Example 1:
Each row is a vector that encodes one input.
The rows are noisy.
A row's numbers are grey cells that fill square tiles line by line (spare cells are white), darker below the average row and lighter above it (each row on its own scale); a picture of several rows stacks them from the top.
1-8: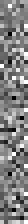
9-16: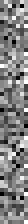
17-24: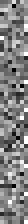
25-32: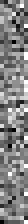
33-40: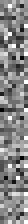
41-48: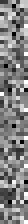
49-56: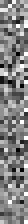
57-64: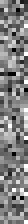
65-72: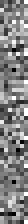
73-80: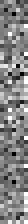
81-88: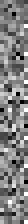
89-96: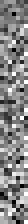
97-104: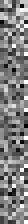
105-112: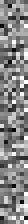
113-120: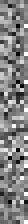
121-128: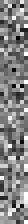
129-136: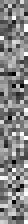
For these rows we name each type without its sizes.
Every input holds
a label.
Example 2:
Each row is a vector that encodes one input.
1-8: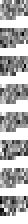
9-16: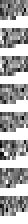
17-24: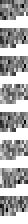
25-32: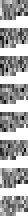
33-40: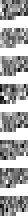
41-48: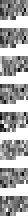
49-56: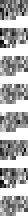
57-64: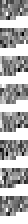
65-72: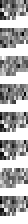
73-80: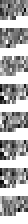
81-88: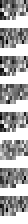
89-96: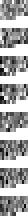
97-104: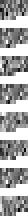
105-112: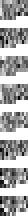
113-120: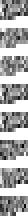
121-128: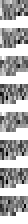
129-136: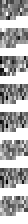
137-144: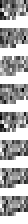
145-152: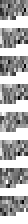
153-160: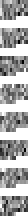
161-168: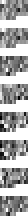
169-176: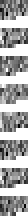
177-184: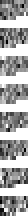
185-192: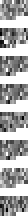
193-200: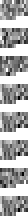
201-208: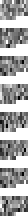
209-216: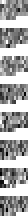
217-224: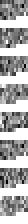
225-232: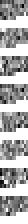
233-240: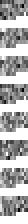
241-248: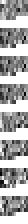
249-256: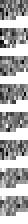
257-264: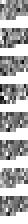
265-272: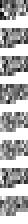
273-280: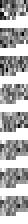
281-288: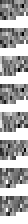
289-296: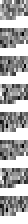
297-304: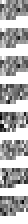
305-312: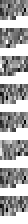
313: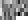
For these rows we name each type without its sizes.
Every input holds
a point on a line.
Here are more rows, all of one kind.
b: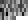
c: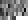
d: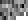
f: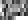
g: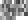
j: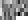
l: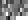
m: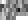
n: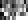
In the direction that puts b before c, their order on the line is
b, c, d, n, l, m, g, j, f.
